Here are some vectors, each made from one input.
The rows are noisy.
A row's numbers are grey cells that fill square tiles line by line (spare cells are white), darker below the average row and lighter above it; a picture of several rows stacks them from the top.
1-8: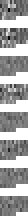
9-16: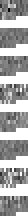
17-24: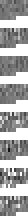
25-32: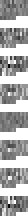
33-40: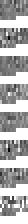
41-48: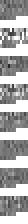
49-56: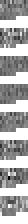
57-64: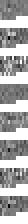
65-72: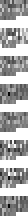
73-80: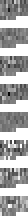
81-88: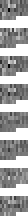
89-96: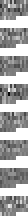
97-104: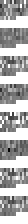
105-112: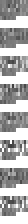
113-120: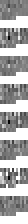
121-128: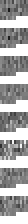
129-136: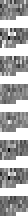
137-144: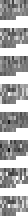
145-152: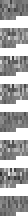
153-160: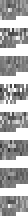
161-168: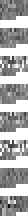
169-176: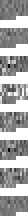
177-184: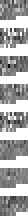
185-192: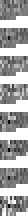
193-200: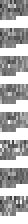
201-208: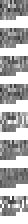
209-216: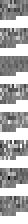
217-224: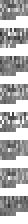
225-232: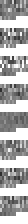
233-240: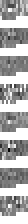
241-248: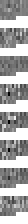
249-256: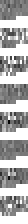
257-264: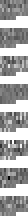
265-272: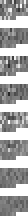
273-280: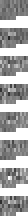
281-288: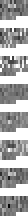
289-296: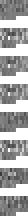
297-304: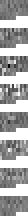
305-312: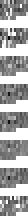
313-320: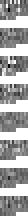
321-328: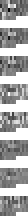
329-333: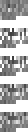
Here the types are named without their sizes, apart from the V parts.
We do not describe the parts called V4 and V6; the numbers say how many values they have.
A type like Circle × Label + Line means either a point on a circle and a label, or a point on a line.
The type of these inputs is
(Bool × Circle + V4) × V6 + Unit.
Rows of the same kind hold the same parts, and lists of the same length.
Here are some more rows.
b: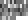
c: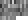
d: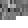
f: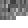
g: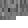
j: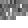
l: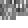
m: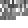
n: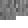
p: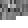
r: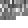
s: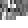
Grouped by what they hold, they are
b, g
c, d, l, m, n, p, r, s
f, j

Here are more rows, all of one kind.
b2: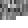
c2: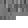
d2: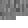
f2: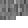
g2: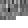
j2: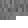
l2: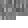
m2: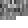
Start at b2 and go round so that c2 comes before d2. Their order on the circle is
b2, f2, j2, c2, l2, g2, d2, m2.
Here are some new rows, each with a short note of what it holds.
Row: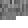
a point on a circle, a true/false value and a value of V6
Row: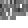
a fixed value
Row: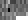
a fixed value
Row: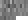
a value of V4 and a value of V6
